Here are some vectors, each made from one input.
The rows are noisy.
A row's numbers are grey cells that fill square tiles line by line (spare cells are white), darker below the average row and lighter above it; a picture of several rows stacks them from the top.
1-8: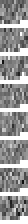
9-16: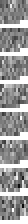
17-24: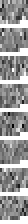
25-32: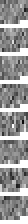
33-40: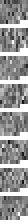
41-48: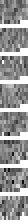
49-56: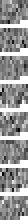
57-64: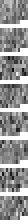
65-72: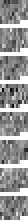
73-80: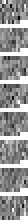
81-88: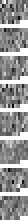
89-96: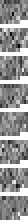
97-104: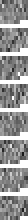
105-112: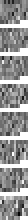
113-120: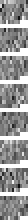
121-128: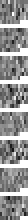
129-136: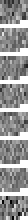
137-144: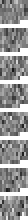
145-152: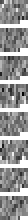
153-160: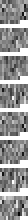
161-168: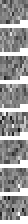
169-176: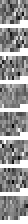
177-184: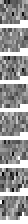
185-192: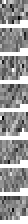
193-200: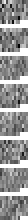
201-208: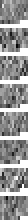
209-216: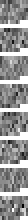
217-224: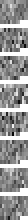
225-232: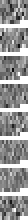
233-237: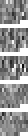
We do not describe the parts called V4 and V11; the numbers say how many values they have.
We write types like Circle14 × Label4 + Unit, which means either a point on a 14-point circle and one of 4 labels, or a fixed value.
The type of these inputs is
(Bool × V11 + V4) × Line6.
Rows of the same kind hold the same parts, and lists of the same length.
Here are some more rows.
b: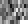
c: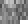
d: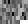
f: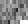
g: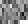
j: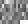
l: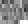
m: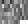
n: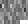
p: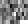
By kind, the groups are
b, p
c, d, f, g, j, l, m, n

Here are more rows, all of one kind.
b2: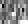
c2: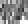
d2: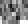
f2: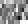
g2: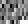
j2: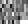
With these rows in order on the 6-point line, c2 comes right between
d2 and j2.
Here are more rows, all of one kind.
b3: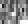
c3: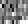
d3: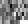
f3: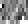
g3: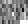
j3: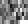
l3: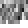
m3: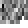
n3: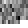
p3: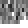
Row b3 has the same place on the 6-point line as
c3 and f3.
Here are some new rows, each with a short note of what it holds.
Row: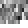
a point on a 6-point line and a value of V4
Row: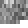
a point on a 6-point line, a true/false value and a value of V11
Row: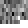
a point on a 6-point line, a true/false value and a value of V11
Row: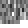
a point on a 6-point line and a value of V4
